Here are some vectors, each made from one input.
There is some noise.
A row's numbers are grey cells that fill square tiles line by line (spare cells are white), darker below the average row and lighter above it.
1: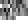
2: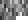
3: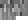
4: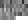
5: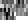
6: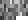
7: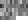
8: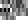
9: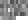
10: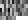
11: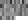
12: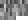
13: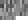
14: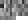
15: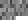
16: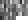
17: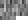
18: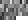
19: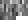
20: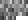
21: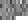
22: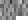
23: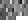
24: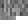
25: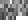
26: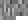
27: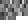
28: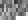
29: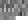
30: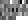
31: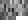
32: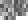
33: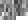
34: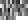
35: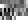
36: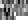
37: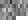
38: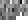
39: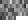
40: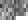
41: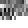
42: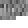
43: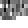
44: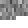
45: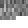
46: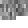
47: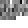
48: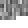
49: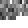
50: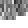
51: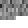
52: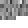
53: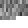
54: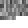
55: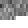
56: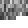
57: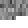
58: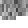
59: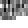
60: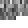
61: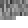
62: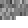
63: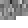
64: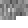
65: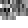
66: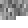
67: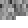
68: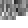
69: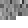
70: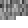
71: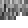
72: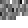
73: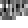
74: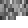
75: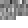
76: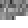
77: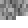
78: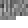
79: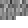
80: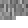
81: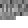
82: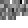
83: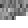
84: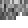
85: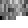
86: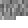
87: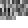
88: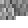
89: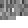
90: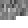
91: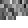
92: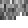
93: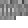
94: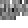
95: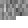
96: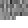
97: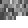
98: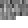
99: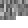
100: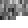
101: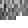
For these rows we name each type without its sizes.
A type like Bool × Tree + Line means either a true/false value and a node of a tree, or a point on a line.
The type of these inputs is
Bool × Bool × Bool × Bool × Line + Label.
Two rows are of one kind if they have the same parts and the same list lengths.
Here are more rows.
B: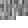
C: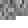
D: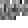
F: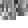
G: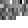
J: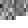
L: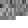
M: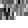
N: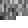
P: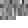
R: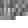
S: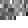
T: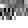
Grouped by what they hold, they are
B, C, D, F, G, J, L, N, P, R, S
M, T

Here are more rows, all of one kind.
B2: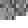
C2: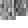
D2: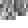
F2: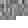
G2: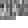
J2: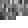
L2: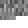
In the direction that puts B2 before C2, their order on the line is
G2, F2, L2, J2, B2, C2, D2.
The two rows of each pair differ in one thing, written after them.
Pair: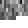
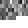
one of the four true/false values
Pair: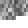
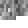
one of the four true/false values
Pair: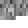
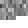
one of the four true/false values
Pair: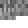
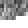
the place on the line
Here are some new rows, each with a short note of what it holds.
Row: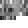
a point on a line and four true/false values
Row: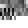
a label
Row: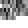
a label
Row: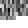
a label
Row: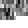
a label
